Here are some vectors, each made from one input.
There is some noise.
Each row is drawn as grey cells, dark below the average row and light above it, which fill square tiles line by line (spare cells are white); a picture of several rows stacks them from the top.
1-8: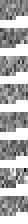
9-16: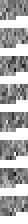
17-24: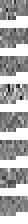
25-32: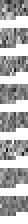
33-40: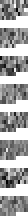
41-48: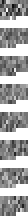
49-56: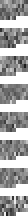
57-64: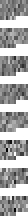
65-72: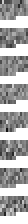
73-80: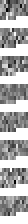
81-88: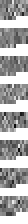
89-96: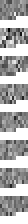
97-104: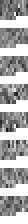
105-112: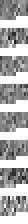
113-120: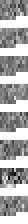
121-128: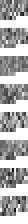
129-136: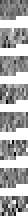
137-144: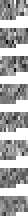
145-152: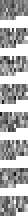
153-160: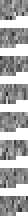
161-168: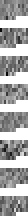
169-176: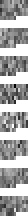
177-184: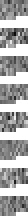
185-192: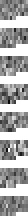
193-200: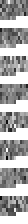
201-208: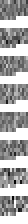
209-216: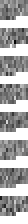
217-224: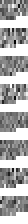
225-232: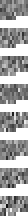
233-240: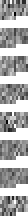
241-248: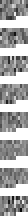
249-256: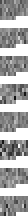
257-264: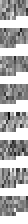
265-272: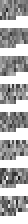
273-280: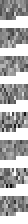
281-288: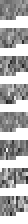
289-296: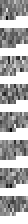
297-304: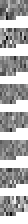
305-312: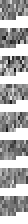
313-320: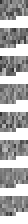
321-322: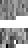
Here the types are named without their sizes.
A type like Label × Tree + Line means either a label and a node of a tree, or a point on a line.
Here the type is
Bool × (Line + Tree).
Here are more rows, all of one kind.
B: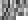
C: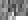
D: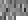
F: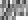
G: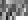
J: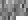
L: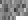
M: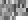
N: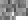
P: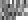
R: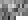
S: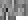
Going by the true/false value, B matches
F and P.
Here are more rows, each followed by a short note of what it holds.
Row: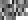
a point on a line and a true/false value
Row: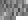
a node of a tree and a true/false value
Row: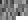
a node of a tree and a true/false value
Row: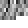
a node of a tree and a true/false value
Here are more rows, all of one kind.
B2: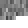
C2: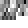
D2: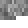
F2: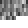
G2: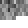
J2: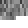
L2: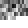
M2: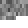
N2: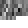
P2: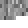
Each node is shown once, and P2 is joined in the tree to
L2.
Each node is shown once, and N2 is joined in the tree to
M2.
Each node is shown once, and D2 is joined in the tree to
G2, L2 and M2.
